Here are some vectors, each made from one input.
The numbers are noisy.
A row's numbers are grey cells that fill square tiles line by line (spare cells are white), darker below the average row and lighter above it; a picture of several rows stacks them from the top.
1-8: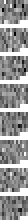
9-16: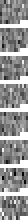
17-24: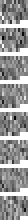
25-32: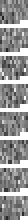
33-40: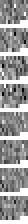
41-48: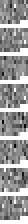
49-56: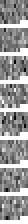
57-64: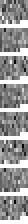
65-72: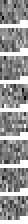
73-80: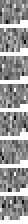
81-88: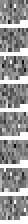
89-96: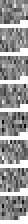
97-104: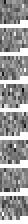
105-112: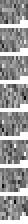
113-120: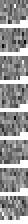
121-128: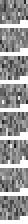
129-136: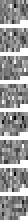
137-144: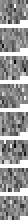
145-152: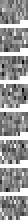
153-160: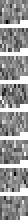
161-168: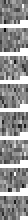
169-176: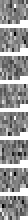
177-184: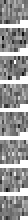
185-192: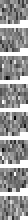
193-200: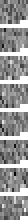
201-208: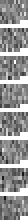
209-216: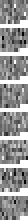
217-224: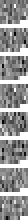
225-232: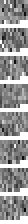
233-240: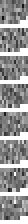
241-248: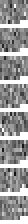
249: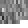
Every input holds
a node of each of two 15-node trees and three true/false values.
